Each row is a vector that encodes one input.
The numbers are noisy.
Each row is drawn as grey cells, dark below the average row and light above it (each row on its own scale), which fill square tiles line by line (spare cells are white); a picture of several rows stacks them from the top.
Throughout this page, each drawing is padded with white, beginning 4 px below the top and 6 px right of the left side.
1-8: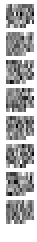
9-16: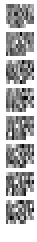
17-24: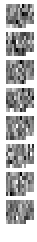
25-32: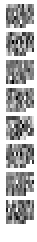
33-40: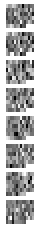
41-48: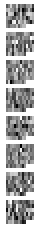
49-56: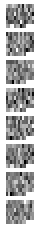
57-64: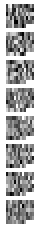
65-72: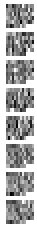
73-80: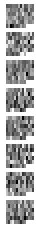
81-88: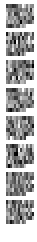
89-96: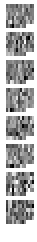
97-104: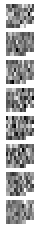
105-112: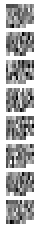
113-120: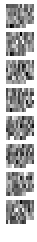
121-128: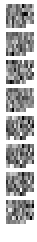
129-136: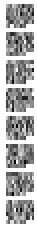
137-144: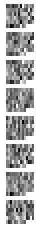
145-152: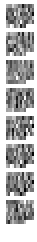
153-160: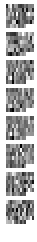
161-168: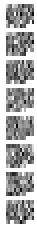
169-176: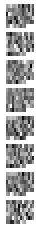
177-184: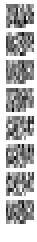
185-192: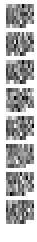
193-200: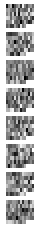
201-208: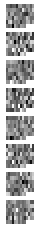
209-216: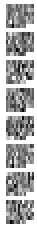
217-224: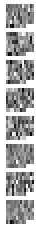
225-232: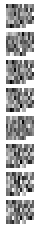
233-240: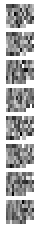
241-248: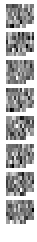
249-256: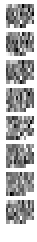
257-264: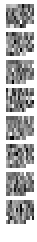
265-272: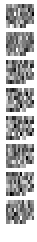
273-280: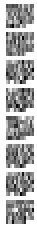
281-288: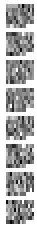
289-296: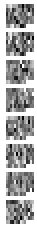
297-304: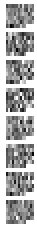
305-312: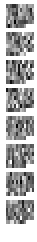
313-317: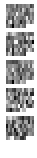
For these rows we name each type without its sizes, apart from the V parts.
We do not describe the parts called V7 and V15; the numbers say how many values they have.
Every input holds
a node of a tree, four true/false values, a value of V7 and a value of V15.
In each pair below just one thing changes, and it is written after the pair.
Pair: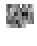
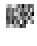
the value of V15
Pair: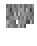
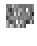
one of the four true/false values
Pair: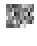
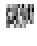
one of the four true/false values
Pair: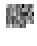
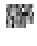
the value of V7
